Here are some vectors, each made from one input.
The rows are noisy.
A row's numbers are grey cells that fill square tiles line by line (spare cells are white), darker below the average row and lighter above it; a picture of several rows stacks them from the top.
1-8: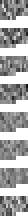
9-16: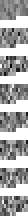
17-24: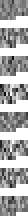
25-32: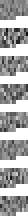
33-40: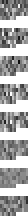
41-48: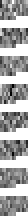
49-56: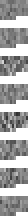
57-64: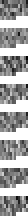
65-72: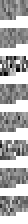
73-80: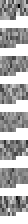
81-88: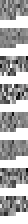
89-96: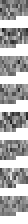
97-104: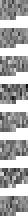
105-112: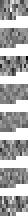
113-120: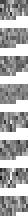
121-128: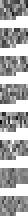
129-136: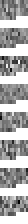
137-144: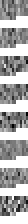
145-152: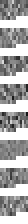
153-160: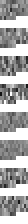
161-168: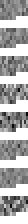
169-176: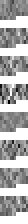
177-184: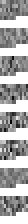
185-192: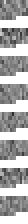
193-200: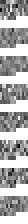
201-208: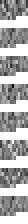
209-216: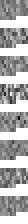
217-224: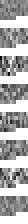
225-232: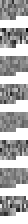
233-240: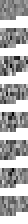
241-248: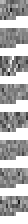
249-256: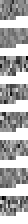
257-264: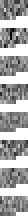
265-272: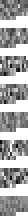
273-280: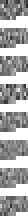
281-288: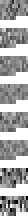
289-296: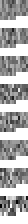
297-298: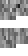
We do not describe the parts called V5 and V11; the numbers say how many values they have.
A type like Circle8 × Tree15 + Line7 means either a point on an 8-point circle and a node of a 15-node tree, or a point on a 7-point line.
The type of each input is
(Bool × Bool × Bool + Unit) × V5 × V11 + Line12 × Line12.
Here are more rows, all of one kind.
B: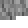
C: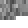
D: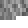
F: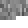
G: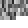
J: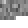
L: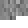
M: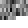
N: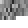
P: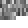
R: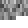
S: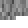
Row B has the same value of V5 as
F, G, R and S.
